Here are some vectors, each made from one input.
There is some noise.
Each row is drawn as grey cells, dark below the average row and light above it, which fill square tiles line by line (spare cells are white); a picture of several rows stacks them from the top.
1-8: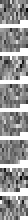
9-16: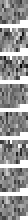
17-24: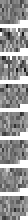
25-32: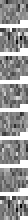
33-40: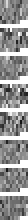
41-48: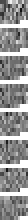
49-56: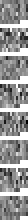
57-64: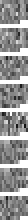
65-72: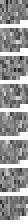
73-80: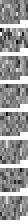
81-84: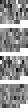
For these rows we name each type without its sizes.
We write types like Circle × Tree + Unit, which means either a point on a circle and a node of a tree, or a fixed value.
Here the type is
Bool × Bool × Bool × Bool + Label.
